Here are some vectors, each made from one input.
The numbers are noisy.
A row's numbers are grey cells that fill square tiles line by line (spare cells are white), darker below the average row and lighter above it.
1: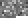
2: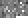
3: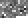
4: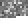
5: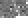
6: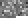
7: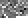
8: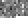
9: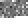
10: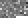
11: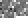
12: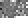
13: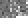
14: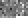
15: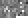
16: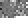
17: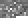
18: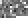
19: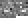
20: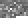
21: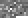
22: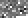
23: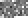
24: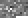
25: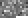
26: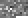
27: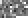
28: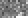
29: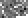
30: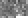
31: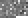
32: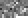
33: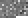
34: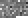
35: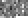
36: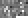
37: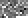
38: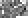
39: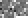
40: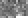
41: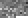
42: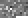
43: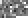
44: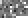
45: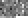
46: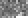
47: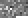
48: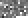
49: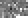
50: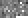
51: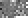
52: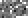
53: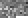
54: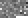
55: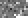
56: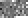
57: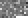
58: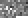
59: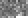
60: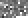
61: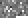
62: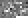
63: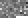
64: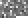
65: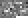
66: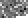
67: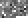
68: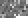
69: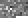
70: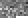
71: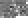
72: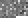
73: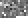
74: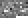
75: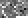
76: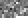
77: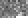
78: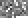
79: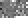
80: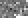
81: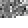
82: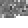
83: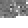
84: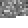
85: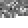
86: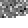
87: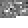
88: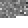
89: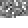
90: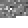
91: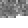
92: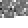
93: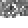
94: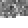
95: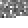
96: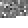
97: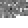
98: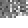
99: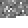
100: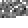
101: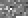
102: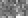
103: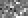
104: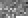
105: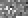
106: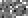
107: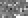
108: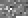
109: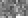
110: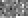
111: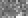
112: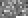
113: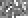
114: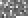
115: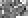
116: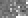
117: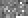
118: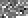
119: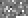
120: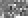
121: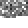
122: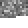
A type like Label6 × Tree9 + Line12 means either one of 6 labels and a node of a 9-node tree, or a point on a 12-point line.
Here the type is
Bool × Bool × Bool × Bool + Circle8 + Unit.
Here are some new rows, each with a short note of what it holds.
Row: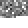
a fixed value
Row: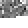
a point on an 8-point circle
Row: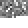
a fixed value
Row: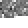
four true/false values
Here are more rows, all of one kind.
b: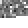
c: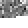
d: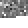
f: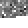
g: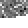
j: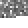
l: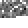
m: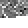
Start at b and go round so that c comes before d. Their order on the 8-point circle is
b, l, c, g, m, f, d, j.
